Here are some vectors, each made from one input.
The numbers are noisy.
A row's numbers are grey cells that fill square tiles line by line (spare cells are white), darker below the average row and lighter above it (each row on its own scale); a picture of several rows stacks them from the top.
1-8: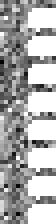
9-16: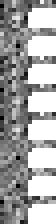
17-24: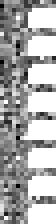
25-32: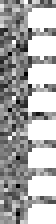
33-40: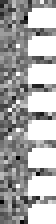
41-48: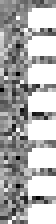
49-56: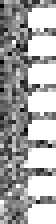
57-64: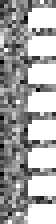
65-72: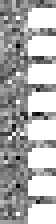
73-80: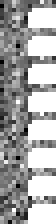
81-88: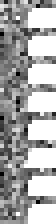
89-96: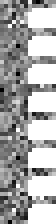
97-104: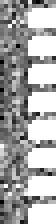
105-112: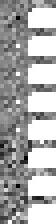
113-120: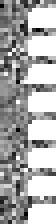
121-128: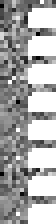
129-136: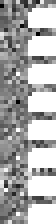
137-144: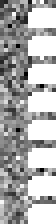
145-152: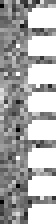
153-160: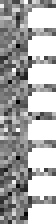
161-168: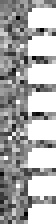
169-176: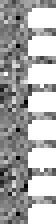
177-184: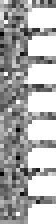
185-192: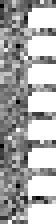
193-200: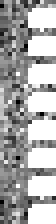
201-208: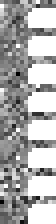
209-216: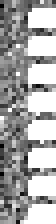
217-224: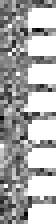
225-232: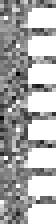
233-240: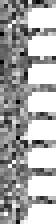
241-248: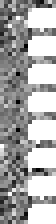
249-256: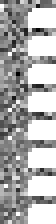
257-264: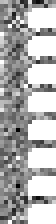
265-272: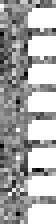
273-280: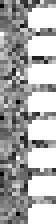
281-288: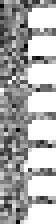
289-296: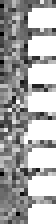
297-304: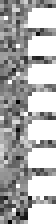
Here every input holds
a list of up to two points on a 10-point line.
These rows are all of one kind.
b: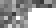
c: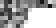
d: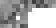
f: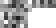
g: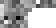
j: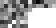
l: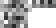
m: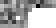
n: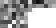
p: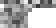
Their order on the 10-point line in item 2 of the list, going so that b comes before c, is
g, m, d, p, l, f, b, n, j, c.
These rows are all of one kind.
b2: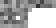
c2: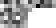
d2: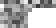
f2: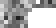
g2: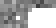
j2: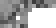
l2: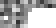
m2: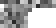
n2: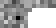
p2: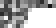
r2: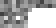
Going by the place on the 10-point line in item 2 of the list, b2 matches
c2, d2, f2 and g2.
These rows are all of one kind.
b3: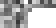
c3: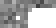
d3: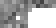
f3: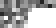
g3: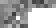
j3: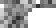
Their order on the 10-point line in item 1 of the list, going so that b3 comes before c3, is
j3, b3, f3, c3, d3, g3.
